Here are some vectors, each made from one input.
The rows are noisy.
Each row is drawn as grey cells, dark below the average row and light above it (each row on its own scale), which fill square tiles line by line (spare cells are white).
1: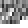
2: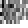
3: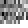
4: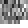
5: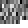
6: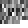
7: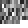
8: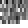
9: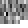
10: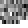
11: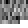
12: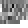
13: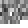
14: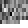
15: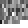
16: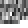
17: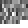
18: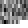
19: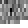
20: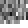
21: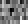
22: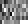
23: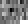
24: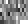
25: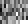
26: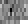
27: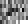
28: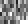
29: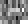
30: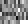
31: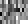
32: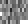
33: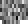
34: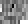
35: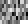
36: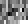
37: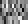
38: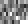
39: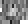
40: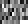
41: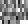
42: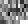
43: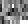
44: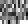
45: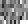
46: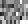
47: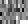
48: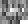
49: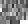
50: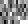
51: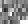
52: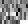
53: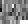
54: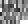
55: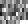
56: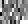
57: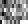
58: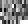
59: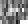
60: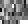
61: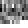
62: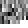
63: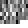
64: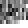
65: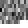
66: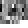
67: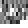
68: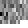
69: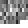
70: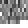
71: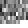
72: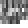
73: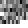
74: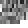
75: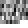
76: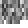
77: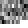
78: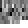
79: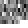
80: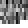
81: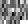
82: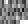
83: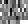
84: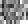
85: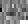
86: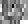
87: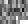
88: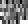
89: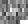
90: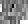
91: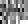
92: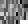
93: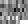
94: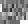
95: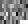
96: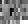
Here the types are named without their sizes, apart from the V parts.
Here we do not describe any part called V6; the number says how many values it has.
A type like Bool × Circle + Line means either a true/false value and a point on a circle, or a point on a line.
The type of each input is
Line + Tree × V6.
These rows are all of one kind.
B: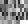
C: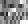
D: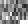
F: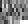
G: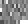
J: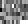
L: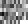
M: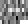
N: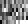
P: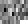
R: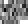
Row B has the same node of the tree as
D and J.
